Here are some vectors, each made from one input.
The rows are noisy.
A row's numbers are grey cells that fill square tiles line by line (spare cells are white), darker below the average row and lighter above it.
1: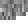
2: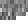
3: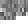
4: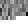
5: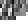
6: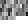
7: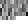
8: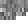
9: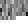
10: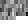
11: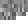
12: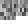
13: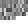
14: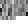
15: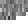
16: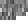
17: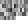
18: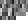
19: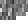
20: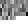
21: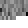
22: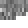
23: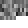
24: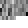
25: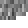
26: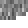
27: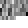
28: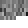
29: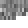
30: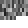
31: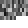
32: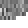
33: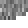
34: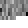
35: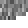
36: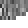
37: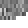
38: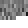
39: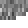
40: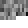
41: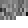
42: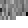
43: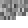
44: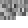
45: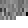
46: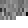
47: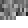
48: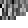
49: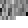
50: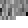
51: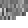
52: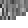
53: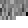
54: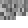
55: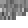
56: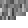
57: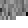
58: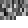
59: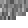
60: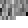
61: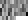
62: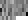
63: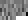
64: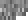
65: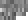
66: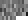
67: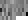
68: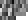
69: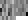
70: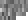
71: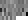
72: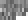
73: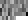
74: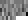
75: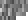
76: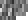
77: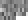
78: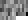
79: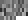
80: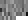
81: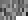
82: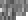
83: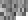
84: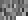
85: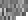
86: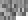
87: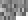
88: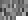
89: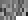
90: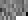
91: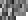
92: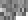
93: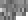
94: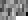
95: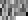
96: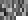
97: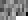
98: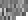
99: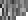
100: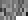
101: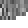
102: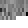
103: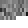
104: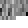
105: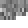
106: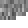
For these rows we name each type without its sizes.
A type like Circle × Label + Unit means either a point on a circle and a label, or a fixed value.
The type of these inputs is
Bool × (Circle + Unit).
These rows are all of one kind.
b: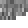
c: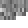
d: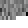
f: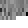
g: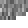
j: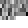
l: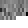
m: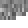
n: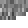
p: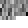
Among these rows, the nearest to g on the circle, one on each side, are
l and n.
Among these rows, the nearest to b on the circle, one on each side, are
d and n.
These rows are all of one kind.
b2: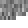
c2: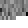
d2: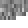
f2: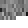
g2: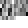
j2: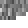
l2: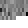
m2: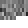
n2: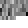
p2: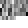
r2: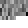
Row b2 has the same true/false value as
d2 and j2.
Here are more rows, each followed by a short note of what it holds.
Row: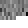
a point on a circle and a true/false value
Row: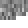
a point on a circle and a true/false value
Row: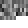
a true/false value
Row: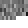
a point on a circle and a true/false value
